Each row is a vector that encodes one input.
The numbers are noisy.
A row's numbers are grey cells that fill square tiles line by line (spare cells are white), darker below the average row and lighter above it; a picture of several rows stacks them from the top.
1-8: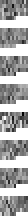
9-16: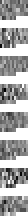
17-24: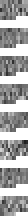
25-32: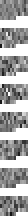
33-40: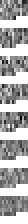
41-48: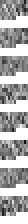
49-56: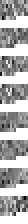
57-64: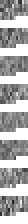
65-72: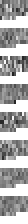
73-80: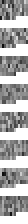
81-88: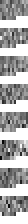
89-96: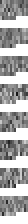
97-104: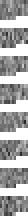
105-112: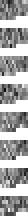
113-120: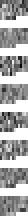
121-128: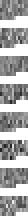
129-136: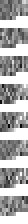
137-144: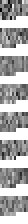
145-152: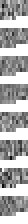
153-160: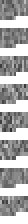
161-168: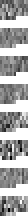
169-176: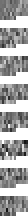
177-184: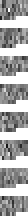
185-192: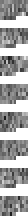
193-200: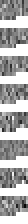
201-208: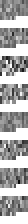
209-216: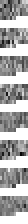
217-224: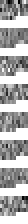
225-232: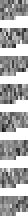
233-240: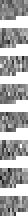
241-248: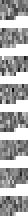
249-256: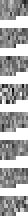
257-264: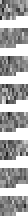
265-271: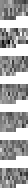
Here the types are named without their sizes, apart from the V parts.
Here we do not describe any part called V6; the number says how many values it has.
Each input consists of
either a point on each of two circles, or a label and a true/false value, or a value of V6.
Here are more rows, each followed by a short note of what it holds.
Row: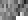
a value of V6
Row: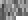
a point on each of two circles
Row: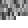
a label and a true/false value
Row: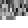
a label and a true/false value
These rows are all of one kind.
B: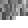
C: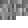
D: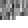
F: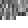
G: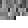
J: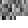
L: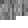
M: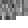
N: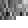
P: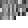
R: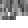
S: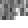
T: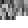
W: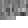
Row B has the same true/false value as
N, T and W.
